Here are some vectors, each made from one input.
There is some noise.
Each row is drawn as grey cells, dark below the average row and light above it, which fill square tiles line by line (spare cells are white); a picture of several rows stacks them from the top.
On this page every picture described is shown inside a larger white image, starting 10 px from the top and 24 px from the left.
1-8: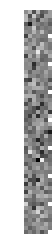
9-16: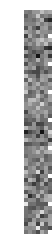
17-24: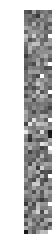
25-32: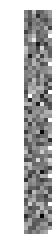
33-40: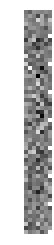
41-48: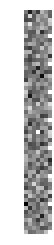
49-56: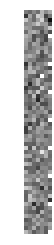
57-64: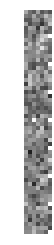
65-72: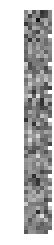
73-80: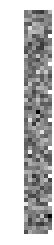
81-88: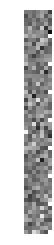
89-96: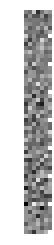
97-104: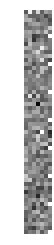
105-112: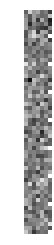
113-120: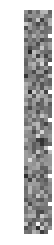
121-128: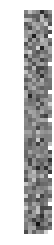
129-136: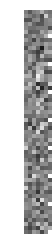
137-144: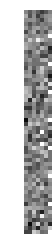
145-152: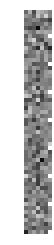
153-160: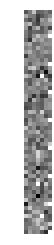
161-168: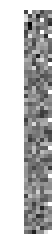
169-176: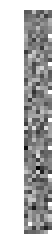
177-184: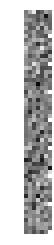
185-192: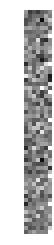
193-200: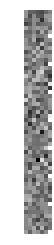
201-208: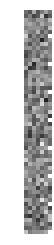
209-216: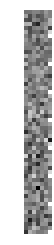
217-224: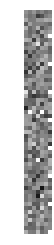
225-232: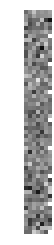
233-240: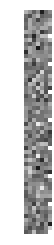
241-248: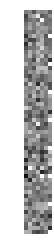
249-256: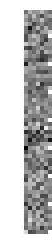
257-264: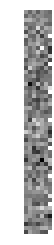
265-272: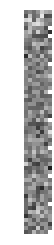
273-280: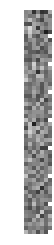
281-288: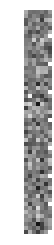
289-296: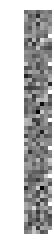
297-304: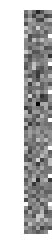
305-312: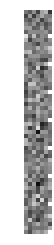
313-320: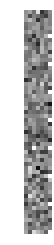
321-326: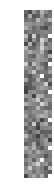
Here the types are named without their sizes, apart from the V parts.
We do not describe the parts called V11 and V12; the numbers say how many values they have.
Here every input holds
a label and a value of V12, together with either a point on a line, or a value of V11.
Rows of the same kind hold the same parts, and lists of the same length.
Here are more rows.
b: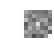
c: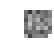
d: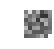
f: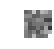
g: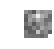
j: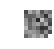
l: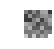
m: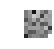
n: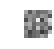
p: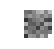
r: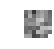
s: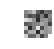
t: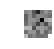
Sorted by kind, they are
b, d, g, j, m, p, r
c, f, l, n, s, t

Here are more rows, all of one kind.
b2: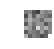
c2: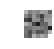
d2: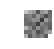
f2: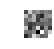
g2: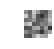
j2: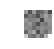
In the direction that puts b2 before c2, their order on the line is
d2, f2, b2, j2, c2, g2.
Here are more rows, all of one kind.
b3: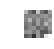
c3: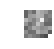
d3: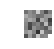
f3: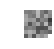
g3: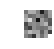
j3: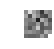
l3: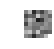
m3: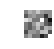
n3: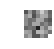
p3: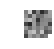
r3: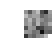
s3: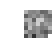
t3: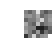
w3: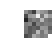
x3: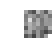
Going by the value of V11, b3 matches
g3, l3, p3 and w3.
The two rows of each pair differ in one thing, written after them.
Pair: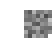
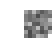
the value of V12
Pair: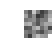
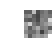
the value of V12
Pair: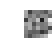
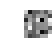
the place on the line
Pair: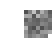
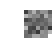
the place on the line
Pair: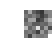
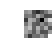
the place on the line
